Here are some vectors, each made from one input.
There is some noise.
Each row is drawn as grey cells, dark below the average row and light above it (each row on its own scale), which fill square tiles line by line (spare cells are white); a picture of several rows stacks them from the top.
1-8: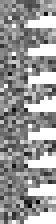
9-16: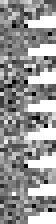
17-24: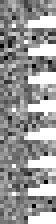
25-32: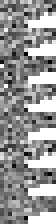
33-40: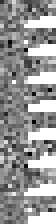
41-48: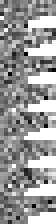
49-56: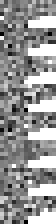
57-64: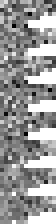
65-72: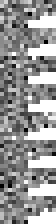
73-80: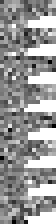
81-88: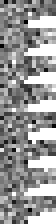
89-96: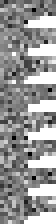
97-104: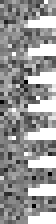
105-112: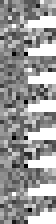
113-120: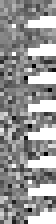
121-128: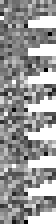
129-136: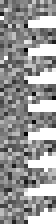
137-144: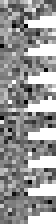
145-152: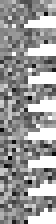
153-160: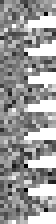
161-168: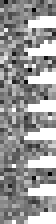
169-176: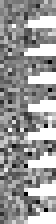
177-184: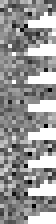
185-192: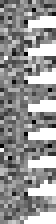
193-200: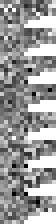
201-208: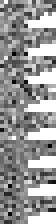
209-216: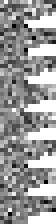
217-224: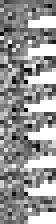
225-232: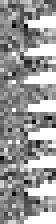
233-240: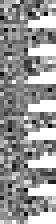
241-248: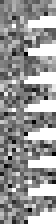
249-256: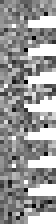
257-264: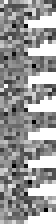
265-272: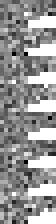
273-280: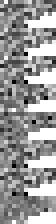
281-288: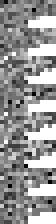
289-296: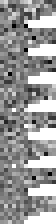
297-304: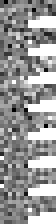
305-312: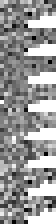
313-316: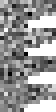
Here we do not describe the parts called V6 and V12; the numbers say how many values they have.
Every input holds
either a fixed value, or three labels (each one of 11), or a node of an 11-node tree, or a value of V6 and a value of V12.
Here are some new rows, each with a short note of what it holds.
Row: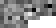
a value of V6 and a value of V12
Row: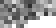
three labels (each one of 11)
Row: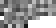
a fixed value
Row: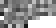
a fixed value
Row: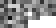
a value of V6 and a value of V12
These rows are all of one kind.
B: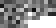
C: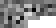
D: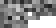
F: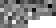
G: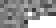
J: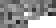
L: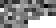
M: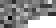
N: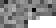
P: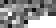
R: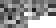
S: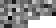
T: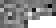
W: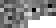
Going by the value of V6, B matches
C, J, R and W.
